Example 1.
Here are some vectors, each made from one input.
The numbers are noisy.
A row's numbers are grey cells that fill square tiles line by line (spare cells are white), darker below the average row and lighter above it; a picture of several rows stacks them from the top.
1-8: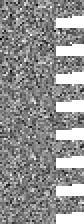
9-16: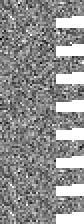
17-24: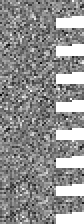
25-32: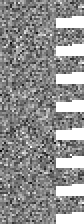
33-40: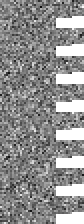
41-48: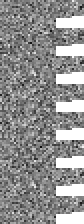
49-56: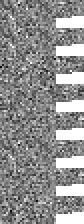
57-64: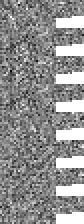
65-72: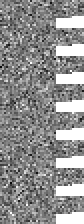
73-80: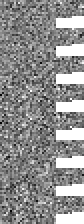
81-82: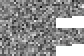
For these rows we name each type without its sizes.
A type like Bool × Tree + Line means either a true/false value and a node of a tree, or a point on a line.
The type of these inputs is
Line.
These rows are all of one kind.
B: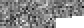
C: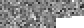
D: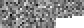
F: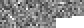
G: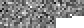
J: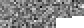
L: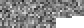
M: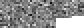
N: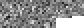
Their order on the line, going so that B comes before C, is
D, B, M, C, F, J, N, L, G.
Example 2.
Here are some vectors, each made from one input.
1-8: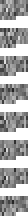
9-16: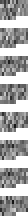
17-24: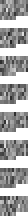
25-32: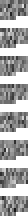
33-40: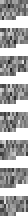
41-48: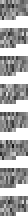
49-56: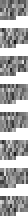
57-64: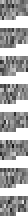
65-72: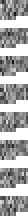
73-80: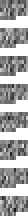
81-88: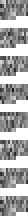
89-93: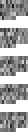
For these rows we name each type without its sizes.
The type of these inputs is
Circle.
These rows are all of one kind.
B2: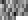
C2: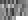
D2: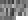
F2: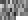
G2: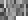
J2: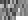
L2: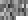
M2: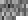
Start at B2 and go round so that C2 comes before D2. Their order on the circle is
B2, F2, J2, C2, D2, L2, M2, G2.
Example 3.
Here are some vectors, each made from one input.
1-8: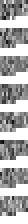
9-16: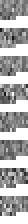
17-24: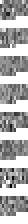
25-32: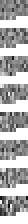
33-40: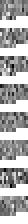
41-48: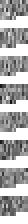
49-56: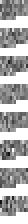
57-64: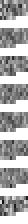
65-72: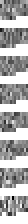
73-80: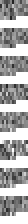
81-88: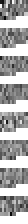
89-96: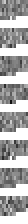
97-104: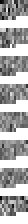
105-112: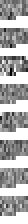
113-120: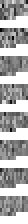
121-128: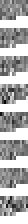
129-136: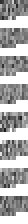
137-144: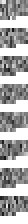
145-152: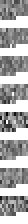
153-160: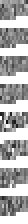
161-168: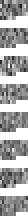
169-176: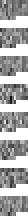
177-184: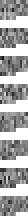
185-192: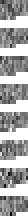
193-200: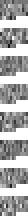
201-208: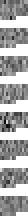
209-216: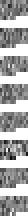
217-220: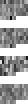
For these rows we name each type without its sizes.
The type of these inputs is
Line.
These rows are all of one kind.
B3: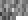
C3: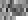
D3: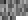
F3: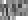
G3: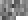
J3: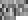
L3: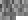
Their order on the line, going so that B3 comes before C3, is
J3, B3, G3, D3, C3, L3, F3.
